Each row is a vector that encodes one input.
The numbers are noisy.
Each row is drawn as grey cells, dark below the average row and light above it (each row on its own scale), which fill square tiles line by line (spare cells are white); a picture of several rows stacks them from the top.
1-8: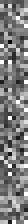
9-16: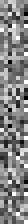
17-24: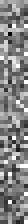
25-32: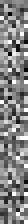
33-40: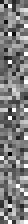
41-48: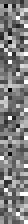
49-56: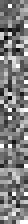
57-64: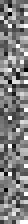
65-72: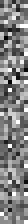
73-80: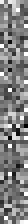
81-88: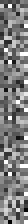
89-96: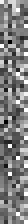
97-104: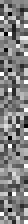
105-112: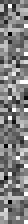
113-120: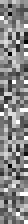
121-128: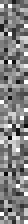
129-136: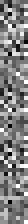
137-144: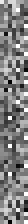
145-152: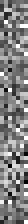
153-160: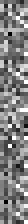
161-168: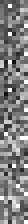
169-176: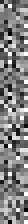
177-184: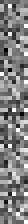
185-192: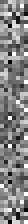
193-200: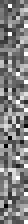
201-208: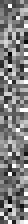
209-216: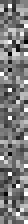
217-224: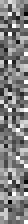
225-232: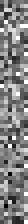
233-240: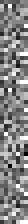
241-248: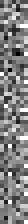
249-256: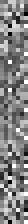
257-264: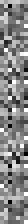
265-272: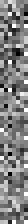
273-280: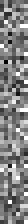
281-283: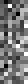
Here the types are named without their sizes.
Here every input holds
either two labels, or a point on a line.
